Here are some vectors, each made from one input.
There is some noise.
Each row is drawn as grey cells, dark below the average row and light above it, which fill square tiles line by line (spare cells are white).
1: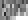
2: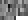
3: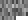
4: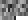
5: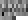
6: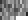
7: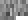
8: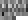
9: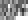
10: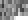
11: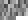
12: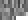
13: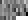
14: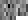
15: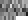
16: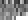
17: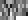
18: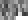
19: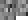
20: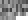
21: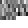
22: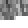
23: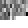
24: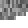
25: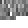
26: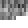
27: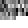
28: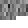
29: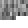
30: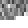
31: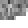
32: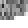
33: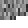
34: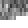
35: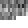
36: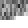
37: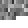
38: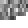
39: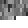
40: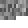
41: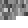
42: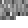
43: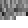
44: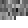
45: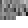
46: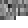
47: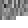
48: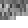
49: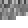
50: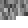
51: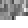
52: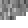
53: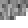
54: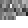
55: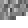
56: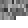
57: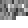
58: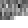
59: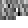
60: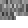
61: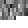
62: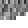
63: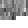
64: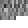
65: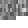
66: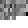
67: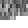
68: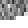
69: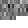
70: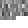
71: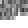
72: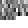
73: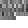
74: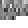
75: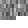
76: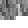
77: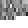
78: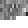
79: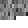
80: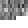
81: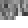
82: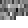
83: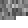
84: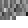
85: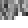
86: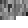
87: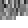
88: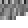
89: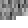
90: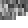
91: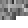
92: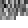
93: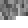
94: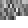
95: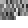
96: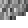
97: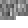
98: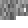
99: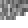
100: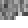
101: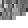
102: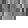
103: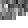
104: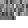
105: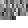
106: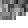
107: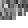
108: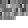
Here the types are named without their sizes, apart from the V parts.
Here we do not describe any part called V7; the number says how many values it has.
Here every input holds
a point on a line, together with either a point on a line, or a value of V7.
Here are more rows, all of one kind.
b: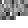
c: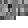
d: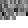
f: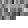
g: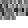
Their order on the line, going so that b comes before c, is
b, f, g, d, c.
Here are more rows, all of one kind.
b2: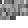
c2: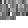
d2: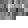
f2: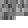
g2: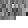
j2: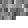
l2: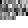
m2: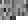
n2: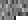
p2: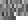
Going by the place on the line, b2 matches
c2, l2 and m2.
